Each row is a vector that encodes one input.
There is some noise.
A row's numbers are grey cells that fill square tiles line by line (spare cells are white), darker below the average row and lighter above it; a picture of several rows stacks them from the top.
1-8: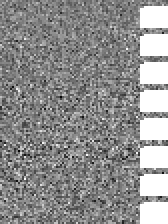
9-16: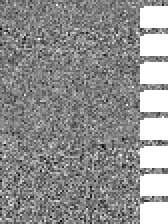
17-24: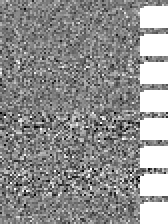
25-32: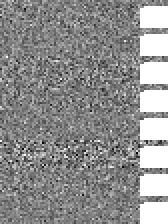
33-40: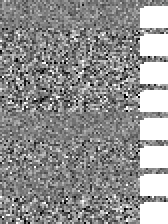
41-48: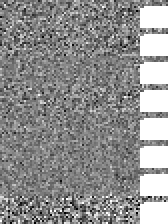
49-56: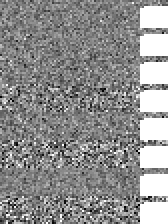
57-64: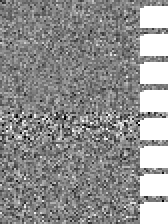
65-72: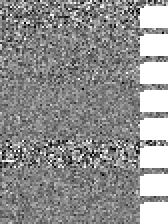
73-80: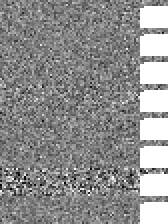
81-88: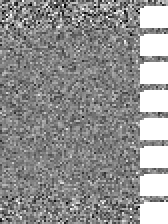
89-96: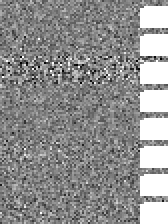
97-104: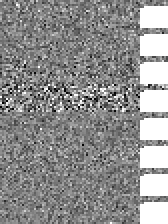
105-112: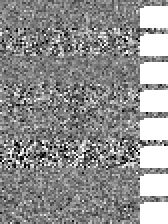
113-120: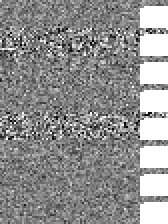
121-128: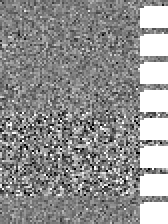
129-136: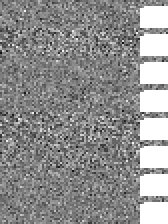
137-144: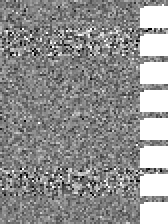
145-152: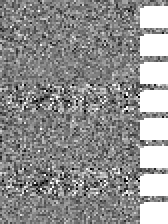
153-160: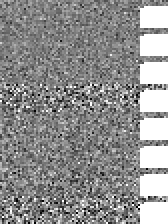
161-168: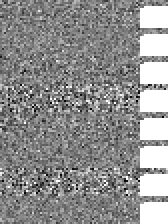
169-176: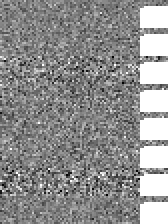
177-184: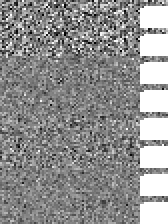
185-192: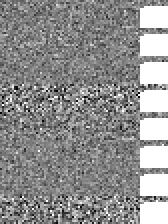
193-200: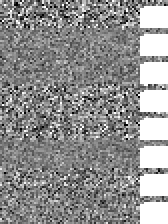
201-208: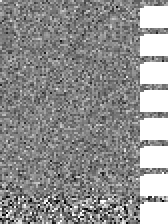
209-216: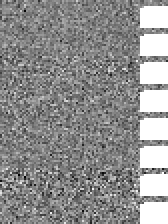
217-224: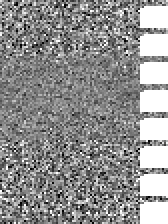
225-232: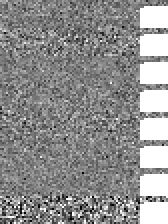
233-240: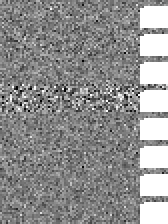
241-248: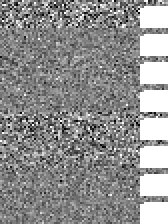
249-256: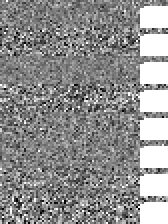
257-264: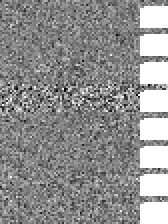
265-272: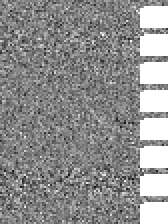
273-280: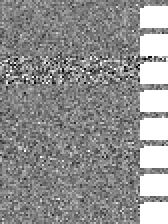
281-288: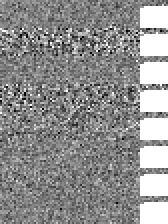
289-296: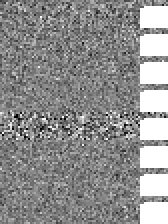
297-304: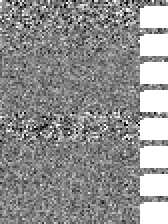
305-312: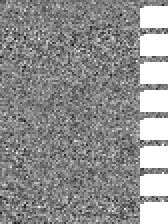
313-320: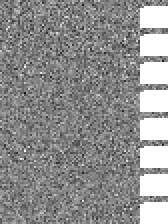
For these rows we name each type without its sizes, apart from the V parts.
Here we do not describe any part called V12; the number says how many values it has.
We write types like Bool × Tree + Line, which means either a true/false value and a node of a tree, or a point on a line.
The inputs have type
(Bool × Bool × Bool + Unit) × Label × V12 + Line.
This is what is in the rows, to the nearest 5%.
About 85% of them hold a label and a value of V12, together with either a fixed value, or three true/false values. The rest hold a point on a line.
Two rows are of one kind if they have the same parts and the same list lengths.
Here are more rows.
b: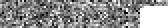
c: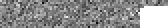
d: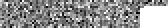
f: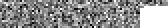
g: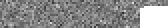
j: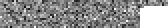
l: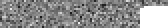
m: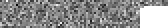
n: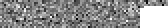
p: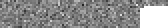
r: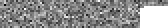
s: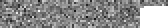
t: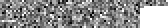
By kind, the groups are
b, d, f, t
c, l, p, r, s
g, j, m, n

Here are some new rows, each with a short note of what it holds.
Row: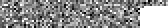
a point on a line
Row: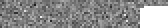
a label and a value of V12
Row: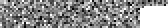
a point on a line
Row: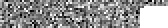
a point on a line
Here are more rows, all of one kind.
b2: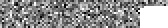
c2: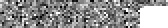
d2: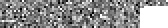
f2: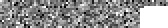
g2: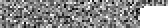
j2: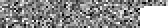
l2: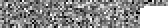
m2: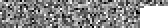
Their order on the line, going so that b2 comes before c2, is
d2, m2, l2, g2, j2, b2, f2, c2.
